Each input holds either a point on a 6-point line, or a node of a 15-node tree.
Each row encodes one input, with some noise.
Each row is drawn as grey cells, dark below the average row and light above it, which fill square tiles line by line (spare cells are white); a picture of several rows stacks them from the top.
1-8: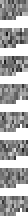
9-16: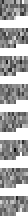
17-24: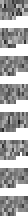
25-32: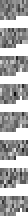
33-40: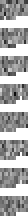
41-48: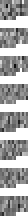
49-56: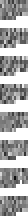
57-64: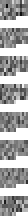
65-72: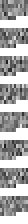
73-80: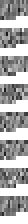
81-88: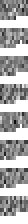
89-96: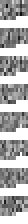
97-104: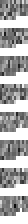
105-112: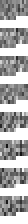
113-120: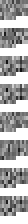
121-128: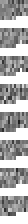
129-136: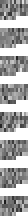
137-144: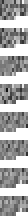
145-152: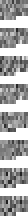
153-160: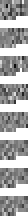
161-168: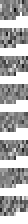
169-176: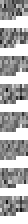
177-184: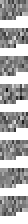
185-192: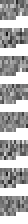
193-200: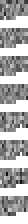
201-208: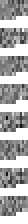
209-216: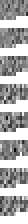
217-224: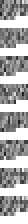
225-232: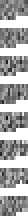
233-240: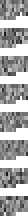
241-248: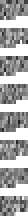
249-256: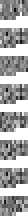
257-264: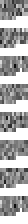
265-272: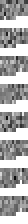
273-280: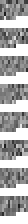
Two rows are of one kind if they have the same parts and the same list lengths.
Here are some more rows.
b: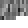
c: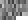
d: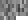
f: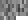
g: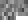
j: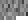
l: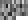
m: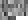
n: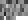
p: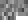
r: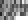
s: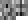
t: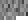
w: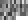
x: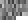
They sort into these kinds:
b, c, d, f, g, j, m, n, p, t, x
l, r, s, w

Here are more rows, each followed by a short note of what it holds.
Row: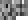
a point on a 6-point line
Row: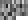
a point on a 6-point line
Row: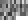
a point on a 6-point line
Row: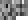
a point on a 6-point line
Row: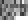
a point on a 6-point line
